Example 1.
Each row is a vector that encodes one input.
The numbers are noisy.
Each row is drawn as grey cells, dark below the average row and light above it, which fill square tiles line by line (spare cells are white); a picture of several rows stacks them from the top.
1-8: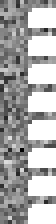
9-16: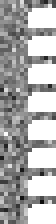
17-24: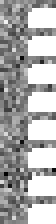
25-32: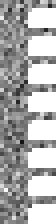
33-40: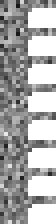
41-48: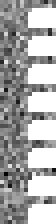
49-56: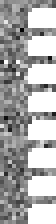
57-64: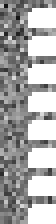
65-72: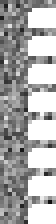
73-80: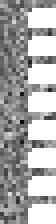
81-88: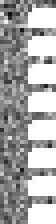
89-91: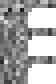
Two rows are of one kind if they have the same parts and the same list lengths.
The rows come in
2 kinds.
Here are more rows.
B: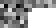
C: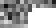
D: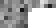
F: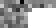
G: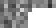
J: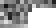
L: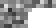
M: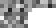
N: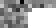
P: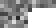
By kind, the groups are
B, D, F, G, L, M, N, P
C, J

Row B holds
a point on an 11-point circle.
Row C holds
a fixed value.
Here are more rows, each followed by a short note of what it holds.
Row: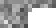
a point on an 11-point circle
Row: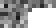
a point on an 11-point circle
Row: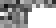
a fixed value
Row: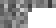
a point on an 11-point circle
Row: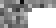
a point on an 11-point circle
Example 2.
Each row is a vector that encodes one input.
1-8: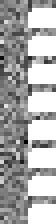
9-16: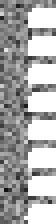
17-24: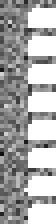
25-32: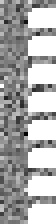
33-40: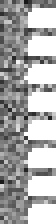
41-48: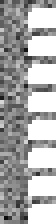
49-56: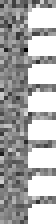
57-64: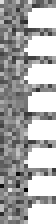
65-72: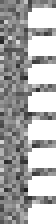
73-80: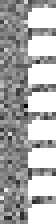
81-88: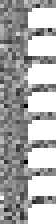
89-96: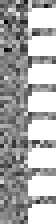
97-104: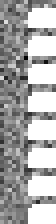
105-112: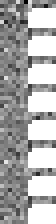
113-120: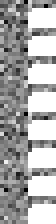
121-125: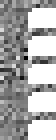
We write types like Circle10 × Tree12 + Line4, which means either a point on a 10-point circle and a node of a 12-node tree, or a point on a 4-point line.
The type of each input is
Bool × Bool × Bool.
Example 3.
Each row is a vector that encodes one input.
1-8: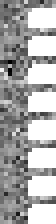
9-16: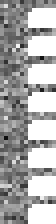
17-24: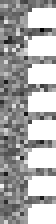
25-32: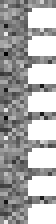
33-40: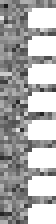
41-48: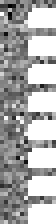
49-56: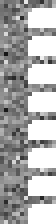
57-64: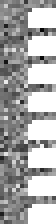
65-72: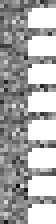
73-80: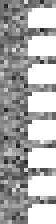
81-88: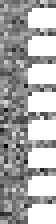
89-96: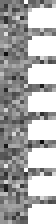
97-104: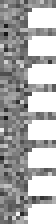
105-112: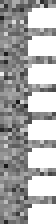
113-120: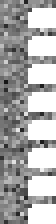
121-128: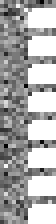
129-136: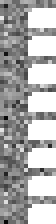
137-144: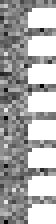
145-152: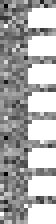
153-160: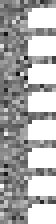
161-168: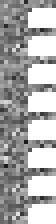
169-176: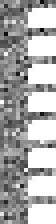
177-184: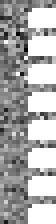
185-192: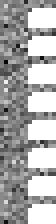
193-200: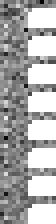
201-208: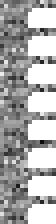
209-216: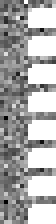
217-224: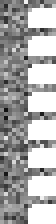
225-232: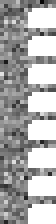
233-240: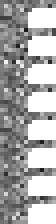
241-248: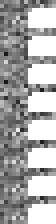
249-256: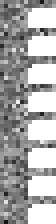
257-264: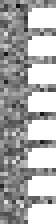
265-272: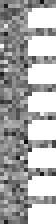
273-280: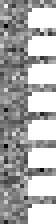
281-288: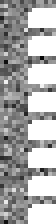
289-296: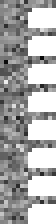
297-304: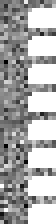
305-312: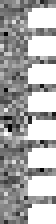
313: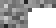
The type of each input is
Bool × Bool × Bool + Unit.
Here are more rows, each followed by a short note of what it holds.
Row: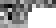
a fixed value
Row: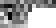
a fixed value
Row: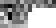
a fixed value
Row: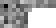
three true/false values
